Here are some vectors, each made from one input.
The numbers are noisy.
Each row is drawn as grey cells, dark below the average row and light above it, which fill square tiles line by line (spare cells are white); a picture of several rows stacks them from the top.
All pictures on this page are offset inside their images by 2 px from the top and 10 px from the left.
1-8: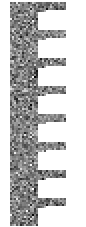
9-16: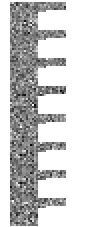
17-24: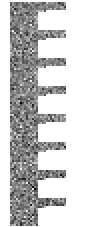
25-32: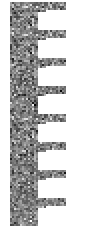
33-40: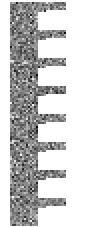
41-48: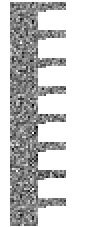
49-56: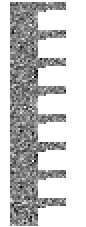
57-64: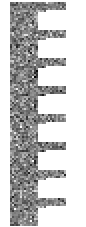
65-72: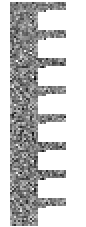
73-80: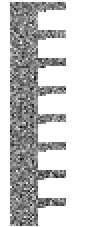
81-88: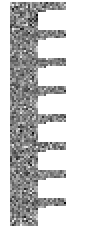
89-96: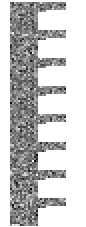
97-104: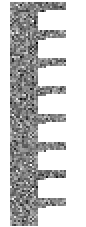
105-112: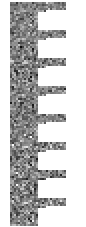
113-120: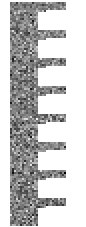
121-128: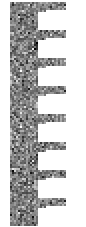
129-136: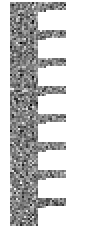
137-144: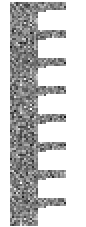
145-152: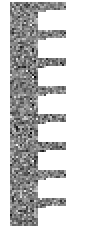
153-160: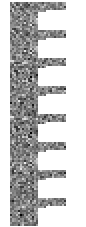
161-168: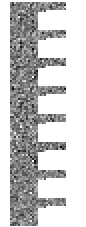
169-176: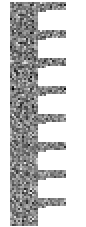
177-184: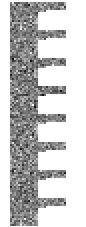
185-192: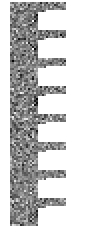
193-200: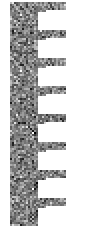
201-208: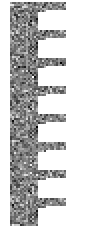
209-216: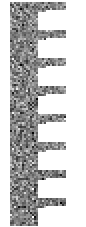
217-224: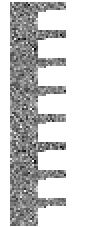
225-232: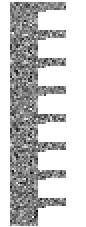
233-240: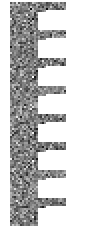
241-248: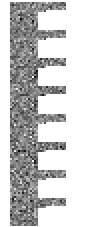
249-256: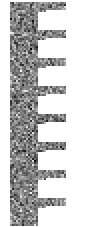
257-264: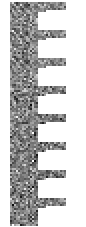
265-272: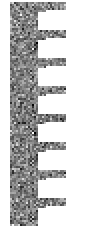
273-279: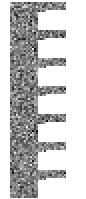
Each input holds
either a point on a 7-point line, or a point on a 10-point line.
